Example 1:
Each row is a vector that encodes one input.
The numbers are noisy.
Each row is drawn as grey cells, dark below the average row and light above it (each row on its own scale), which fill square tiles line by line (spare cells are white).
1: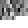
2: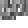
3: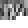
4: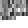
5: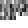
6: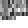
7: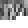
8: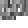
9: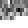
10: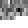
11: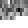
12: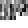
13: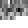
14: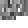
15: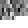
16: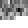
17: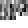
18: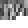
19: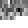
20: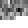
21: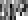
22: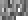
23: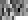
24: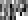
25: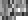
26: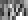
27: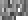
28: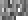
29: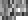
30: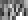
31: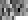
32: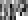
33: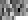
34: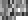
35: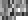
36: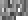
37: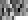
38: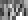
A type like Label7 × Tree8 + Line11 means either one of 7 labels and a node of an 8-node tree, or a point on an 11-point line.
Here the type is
Line6.
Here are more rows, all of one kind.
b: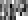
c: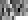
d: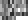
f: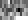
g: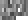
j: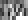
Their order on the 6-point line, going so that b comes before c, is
d, g, b, f, c, j.
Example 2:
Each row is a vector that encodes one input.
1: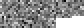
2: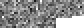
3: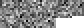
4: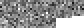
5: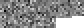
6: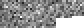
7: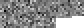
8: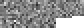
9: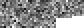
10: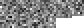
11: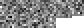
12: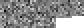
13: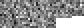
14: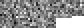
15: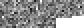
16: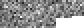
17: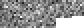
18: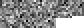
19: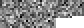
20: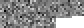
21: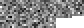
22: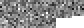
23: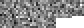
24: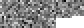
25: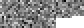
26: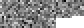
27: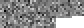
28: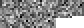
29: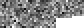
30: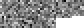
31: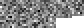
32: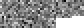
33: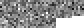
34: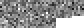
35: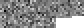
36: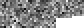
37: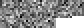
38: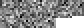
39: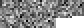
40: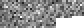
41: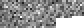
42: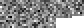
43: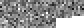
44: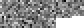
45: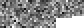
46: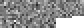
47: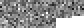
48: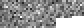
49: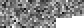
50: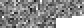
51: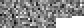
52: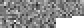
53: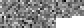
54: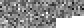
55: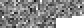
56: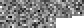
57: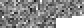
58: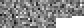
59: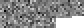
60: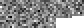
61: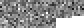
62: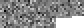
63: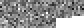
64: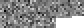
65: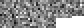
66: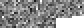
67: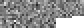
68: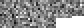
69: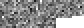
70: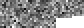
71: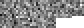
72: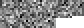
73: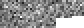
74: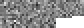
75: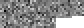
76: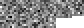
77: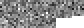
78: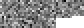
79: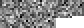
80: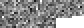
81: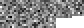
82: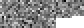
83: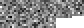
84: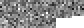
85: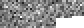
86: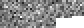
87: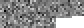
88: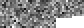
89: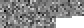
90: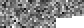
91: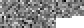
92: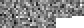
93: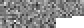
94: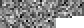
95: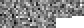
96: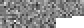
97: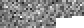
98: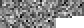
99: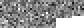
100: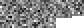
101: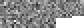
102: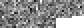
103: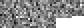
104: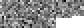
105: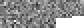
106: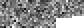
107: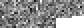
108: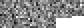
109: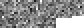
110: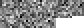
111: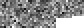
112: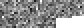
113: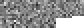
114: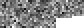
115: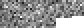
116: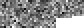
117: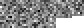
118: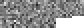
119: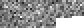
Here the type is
Line10.
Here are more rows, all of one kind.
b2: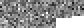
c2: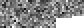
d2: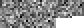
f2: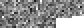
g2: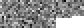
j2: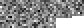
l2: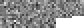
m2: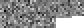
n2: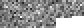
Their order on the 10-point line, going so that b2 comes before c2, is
b2, f2, n2, l2, d2, m2, g2, j2, c2.
